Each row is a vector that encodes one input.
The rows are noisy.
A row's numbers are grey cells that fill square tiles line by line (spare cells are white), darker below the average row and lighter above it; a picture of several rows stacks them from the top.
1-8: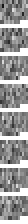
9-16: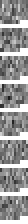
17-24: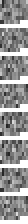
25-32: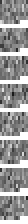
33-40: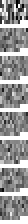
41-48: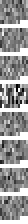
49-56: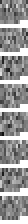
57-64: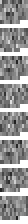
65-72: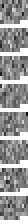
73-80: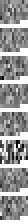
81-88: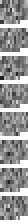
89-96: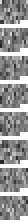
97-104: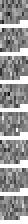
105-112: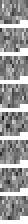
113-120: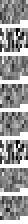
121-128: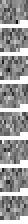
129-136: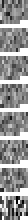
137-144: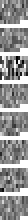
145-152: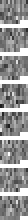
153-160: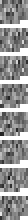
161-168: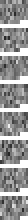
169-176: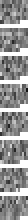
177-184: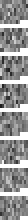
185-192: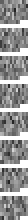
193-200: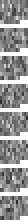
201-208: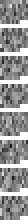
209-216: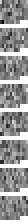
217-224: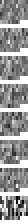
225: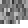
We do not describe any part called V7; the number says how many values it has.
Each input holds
a list of up to two items, each one of 11 labels and a value of V7.
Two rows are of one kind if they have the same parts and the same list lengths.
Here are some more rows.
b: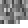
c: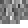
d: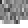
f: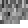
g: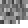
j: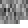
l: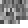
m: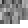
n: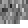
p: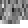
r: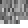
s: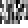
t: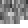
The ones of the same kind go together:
b, f, g, l, m
c, d, j, n, p, r, t
s

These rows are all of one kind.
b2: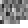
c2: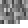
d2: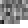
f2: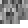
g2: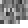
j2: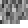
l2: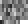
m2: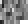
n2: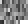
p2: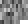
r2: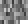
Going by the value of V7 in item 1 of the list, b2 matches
d2 and l2.
